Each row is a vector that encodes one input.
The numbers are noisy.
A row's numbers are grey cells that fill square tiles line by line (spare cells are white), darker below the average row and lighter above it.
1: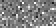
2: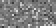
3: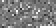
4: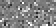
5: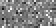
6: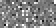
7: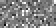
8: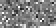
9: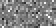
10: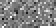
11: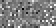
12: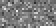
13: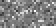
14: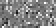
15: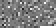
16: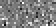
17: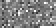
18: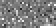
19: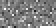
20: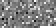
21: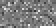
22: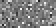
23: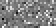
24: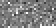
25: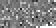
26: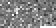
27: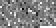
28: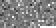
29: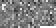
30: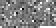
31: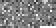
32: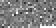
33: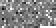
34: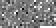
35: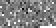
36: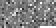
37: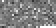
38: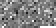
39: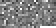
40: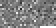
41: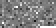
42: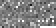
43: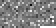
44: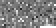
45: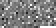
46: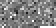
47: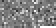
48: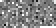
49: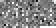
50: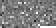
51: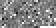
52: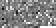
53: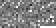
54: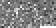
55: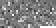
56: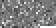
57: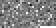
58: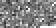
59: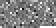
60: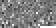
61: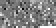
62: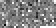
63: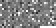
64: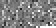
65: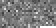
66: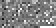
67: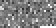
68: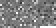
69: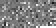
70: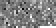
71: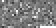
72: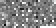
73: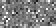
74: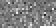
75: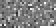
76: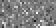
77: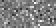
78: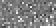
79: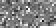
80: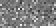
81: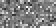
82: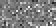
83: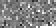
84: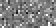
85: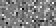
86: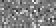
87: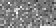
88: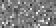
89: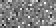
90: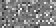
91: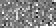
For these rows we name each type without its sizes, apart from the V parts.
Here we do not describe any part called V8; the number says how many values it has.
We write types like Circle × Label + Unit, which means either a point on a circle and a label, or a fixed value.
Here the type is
Line × (Line + V8).
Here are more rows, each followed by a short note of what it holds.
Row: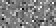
a point on each of two lines
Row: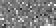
a point on a line and a value of V8
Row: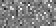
a point on a line and a value of V8
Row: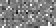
a point on a line and a value of V8
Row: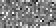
a point on a line and a value of V8
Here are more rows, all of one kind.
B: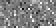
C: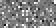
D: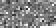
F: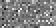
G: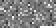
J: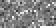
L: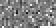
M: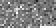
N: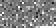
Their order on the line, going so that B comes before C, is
B, L, F, G, J, M, N, C, D.
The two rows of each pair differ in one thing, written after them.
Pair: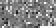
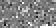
the place on the line
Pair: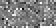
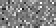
the value of V8
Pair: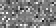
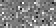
the place on the line
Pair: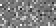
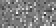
the value of V8
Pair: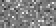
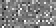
the place on the line
